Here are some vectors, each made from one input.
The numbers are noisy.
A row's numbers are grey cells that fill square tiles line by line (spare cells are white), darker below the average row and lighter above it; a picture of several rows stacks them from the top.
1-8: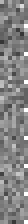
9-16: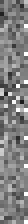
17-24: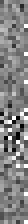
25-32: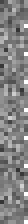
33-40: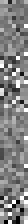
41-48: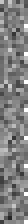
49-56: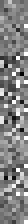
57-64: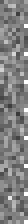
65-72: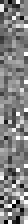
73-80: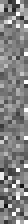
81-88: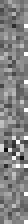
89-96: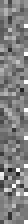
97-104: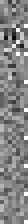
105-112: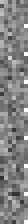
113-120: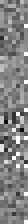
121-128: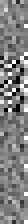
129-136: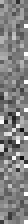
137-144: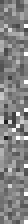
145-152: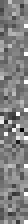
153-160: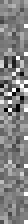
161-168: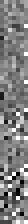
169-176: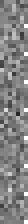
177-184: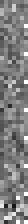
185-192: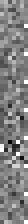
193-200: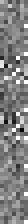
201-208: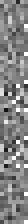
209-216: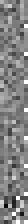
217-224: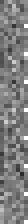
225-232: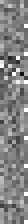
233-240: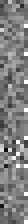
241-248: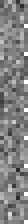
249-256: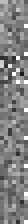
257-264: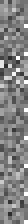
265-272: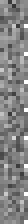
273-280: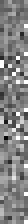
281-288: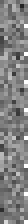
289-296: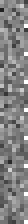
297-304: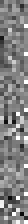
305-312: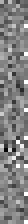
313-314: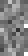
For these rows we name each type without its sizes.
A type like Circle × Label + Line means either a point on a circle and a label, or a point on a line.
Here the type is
List(Bool × Bool × Bool × Line).
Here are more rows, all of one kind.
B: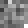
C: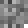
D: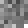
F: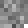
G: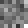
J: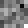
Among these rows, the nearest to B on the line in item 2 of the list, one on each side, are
D and G.
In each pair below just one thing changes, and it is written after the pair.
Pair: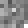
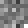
the place on the line in item 2 of the list
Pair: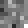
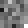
one of the three true/false values in item 2 of the list
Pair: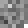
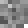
the place on the line in item 2 of the list
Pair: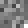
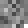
the place on the line in item 1 of the list
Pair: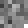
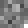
one of the three true/false values in item 2 of the list
